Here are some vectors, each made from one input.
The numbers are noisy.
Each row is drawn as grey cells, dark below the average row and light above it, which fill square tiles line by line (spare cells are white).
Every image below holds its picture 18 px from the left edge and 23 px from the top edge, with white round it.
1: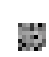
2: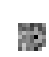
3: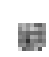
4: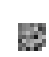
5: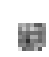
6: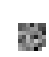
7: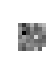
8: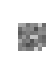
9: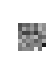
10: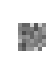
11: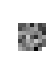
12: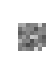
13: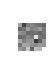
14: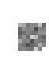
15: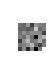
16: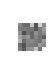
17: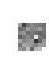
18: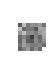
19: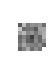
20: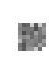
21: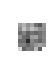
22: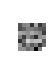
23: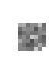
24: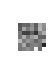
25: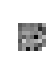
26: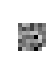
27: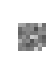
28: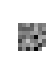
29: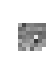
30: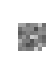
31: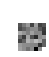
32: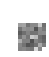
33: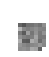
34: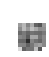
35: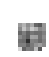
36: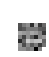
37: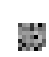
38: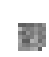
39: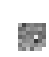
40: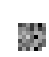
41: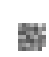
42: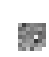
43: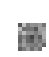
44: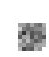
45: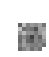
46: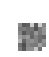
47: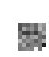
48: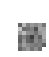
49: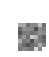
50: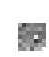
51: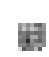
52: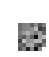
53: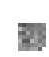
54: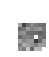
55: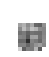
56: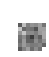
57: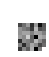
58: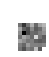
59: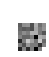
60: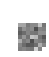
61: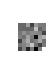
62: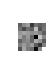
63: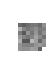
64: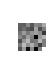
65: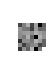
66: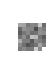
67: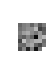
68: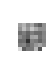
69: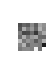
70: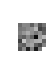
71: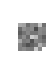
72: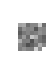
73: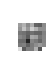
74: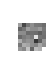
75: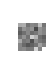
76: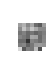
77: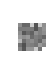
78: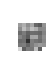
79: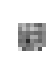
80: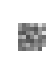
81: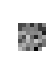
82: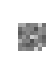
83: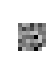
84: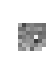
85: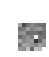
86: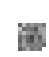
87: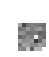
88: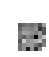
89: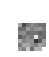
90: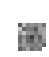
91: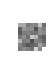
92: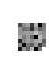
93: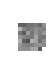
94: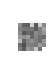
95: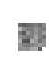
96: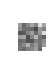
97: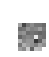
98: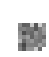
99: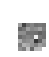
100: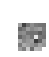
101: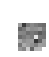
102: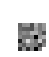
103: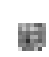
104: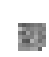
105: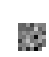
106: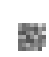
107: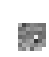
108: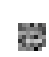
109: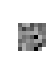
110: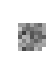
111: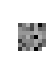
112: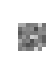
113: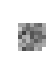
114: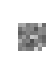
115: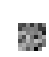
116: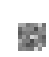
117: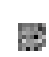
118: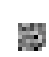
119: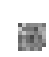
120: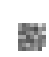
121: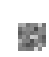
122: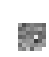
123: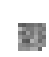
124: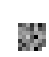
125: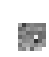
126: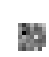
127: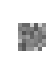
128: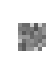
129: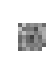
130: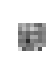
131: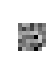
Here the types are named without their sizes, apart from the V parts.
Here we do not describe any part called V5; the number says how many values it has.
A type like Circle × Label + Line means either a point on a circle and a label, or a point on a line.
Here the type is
Label + Line × V5.
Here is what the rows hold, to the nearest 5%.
About 70% of them hold a label. The rest hold a point on a line and a value of V5.
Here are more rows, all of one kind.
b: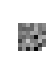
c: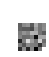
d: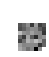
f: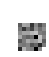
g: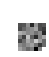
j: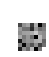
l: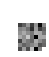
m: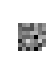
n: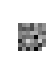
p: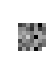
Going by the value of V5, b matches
c, m and n.
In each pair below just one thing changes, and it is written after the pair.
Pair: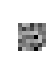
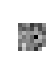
the place on the line
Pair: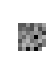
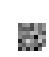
the place on the line
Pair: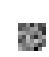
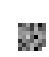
the value of V5
